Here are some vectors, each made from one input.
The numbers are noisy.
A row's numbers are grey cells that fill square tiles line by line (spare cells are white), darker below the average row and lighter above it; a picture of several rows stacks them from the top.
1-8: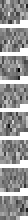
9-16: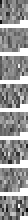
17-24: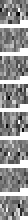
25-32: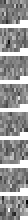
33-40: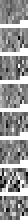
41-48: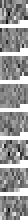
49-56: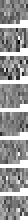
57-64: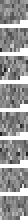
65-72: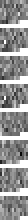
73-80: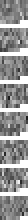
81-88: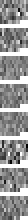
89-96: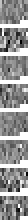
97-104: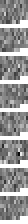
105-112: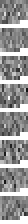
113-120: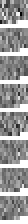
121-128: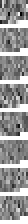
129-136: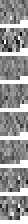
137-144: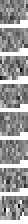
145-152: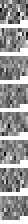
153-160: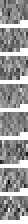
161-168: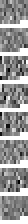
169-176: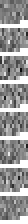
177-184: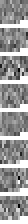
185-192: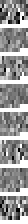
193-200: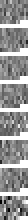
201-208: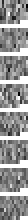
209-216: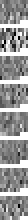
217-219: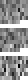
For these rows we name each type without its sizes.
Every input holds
a list of points on a line.
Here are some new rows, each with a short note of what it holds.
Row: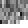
a list of two items
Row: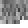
a list of three items
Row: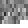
a list of two items
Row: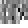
a list of three items
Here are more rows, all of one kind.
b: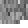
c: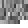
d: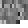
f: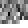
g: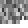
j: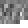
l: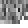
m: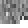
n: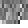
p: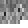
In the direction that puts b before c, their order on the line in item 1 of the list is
n, p, b, d, j, m, f, c, g, l.
